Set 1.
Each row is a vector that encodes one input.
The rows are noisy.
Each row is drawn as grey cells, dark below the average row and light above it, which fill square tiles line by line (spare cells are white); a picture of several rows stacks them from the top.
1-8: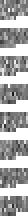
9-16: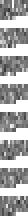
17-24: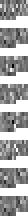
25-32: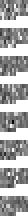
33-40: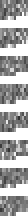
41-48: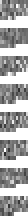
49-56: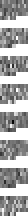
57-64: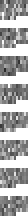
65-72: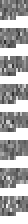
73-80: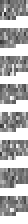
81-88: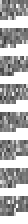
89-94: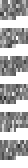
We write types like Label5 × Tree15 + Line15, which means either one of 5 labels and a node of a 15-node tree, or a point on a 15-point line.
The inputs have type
Label7 × Tree12.
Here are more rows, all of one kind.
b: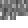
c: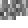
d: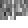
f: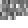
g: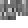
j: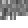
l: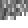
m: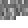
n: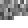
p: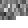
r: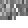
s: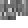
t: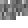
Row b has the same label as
d, j and l.
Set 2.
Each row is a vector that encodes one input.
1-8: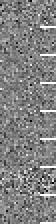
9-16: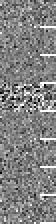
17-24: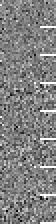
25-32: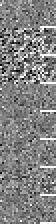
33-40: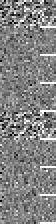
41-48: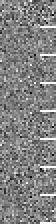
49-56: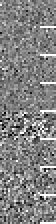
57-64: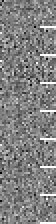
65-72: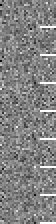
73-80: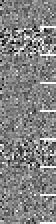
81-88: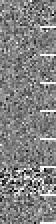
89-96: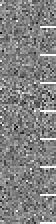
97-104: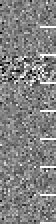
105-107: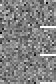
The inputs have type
Bool × Circle9 + Unit.
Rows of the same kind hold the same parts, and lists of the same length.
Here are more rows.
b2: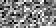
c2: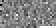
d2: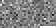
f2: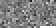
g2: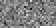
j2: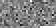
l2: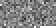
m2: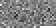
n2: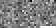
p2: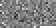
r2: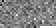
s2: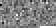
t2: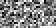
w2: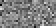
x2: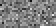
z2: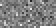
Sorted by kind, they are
b2, t2
c2, d2, f2, g2, j2, l2, m2, n2, p2, r2, s2, w2, x2, z2

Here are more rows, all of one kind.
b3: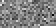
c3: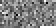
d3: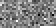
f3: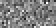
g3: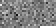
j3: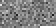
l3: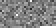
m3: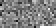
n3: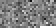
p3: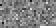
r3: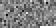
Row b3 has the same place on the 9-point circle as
c3, d3, g3 and j3.
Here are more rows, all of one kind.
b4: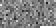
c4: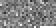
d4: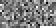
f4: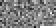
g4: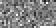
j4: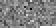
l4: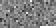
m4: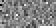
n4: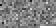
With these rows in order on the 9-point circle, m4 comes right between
f4 and n4.
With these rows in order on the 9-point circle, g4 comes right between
c4 and n4.
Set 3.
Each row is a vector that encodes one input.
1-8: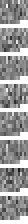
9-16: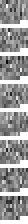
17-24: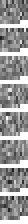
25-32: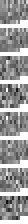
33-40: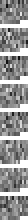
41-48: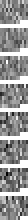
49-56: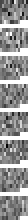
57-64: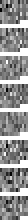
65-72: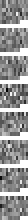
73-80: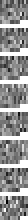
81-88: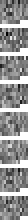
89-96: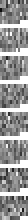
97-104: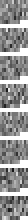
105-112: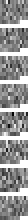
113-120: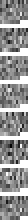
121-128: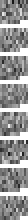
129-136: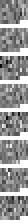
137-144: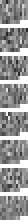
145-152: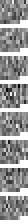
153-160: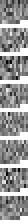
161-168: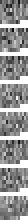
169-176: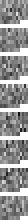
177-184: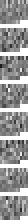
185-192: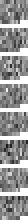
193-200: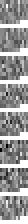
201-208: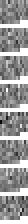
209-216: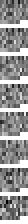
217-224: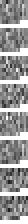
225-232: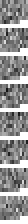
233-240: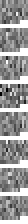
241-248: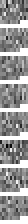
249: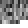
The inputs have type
Line3 × Line8 + Line9.
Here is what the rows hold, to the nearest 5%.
About 60% of them hold a point on a 3-point line and a point on an 8-point line. The rest hold a point on a 9-point line.
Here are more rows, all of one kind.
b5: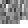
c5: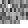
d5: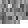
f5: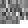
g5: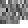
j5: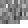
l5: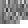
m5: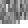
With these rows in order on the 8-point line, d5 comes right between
c5 and m5.
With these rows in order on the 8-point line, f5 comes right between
b5 and j5.
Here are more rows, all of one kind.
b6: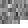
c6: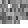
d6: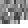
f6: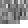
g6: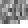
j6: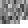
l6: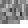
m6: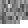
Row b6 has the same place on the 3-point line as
g6 and l6.
